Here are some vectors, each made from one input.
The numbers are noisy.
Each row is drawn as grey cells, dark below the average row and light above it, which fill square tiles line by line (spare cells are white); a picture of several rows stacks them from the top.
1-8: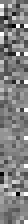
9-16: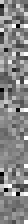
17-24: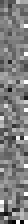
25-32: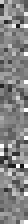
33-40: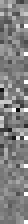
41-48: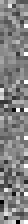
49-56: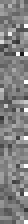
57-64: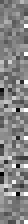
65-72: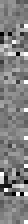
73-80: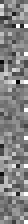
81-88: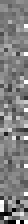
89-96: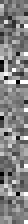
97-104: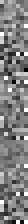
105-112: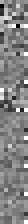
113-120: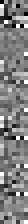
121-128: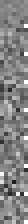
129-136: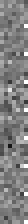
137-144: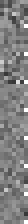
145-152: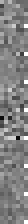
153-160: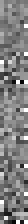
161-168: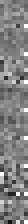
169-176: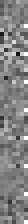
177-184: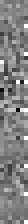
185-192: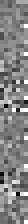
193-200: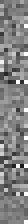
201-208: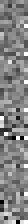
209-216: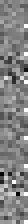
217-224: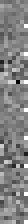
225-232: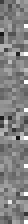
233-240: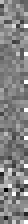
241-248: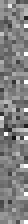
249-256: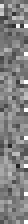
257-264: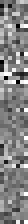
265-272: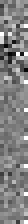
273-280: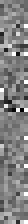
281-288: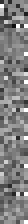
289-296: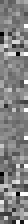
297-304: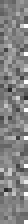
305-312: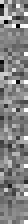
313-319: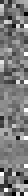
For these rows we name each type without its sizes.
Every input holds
a point on a line, a node of a tree and a true/false value.
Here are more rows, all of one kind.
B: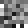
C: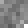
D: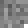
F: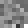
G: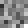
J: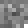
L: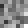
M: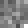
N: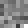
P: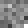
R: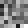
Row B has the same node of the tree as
F, M, N and P.
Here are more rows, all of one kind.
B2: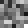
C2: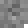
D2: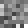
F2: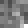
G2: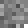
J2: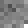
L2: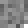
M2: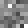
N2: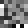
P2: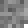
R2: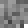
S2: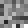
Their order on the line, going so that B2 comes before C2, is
F2, S2, N2, B2, G2, D2, P2, C2, J2, R2, L2, M2.
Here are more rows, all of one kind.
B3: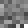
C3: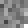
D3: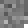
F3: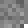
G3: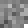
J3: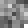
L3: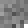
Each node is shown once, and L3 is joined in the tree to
D3.
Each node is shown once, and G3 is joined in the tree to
F3 and J3.
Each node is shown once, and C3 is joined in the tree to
B3 and J3.
